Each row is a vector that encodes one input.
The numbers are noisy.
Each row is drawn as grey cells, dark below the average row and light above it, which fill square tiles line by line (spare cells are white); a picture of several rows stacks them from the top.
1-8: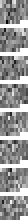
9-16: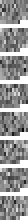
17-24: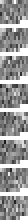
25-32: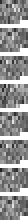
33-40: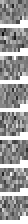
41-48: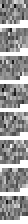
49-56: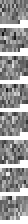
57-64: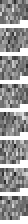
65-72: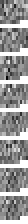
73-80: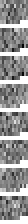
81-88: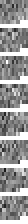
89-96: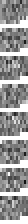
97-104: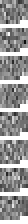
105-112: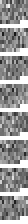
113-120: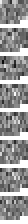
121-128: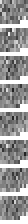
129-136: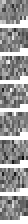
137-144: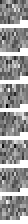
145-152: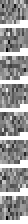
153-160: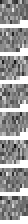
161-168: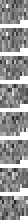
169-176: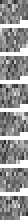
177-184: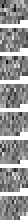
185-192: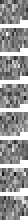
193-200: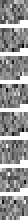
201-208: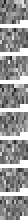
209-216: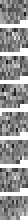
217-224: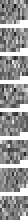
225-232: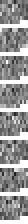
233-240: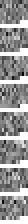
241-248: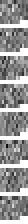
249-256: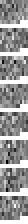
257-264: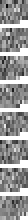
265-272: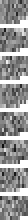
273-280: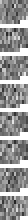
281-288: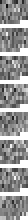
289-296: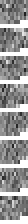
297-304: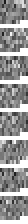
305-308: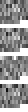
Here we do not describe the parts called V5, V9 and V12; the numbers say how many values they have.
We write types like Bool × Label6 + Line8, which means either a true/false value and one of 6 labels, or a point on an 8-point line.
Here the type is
Bool × Circle10 + (Line6 + V5) × V9 + V12.
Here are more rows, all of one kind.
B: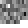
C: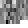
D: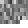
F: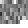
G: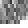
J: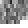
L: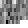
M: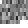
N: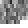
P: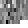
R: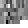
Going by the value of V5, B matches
J, N and R.
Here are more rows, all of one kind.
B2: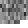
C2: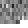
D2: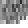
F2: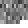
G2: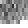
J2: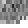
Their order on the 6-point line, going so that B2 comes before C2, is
D2, B2, C2, J2, G2, F2.
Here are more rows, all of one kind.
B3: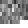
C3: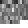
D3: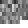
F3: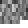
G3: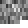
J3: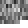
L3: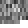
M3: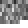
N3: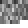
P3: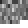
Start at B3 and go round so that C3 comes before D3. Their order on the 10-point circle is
B3, J3, M3, N3, C3, P3, F3, G3, D3, L3.
